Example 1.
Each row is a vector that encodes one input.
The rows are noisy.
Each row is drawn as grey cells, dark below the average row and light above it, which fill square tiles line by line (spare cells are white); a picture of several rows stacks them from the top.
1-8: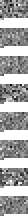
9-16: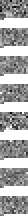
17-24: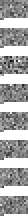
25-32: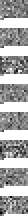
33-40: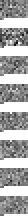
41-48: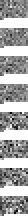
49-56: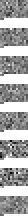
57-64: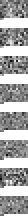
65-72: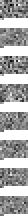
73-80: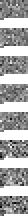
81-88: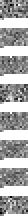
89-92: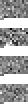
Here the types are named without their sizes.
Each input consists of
either a point on a circle, or a fixed value, or four true/false values.
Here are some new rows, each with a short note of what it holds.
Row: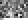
a point on a circle
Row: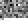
a fixed value
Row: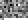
a fixed value
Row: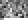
a point on a circle
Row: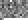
four true/false values
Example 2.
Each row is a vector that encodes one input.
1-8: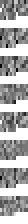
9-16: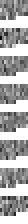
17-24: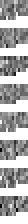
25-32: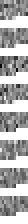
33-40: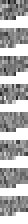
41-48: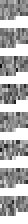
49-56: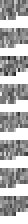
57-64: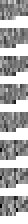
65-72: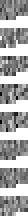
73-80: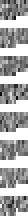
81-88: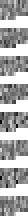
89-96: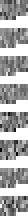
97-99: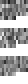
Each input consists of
a point on a 7-point line and a true/false value.
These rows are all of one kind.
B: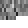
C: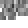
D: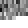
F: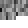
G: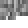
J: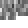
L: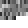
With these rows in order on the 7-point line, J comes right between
C and G.
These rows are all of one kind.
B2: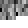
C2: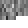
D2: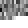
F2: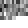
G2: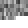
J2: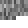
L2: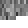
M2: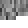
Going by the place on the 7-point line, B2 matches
D2 and F2.
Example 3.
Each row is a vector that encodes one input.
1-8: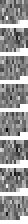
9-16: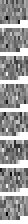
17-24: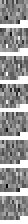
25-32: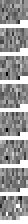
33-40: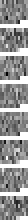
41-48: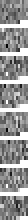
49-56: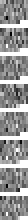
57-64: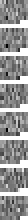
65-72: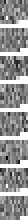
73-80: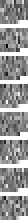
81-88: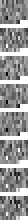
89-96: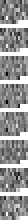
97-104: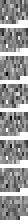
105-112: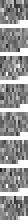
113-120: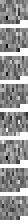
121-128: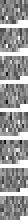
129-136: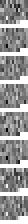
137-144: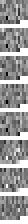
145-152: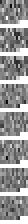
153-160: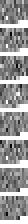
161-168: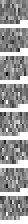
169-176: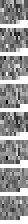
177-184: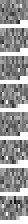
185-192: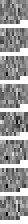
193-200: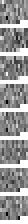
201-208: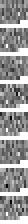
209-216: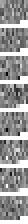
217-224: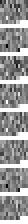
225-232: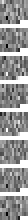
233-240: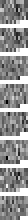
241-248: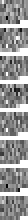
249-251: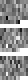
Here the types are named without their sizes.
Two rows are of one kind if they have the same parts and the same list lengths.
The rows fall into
3 kinds.
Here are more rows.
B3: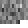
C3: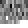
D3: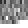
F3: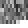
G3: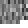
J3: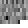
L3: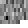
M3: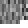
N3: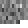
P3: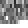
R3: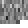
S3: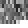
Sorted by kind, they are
B3, J3, L3, N3, R3
C3, D3, F3, P3, S3
G3, M3

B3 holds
four true/false values.
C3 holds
a point on each of two lines.
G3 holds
a fixed value.
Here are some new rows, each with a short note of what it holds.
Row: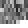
a point on each of two lines
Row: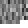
a fixed value
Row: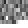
a point on each of two lines
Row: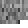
four true/false values
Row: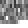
a point on each of two lines
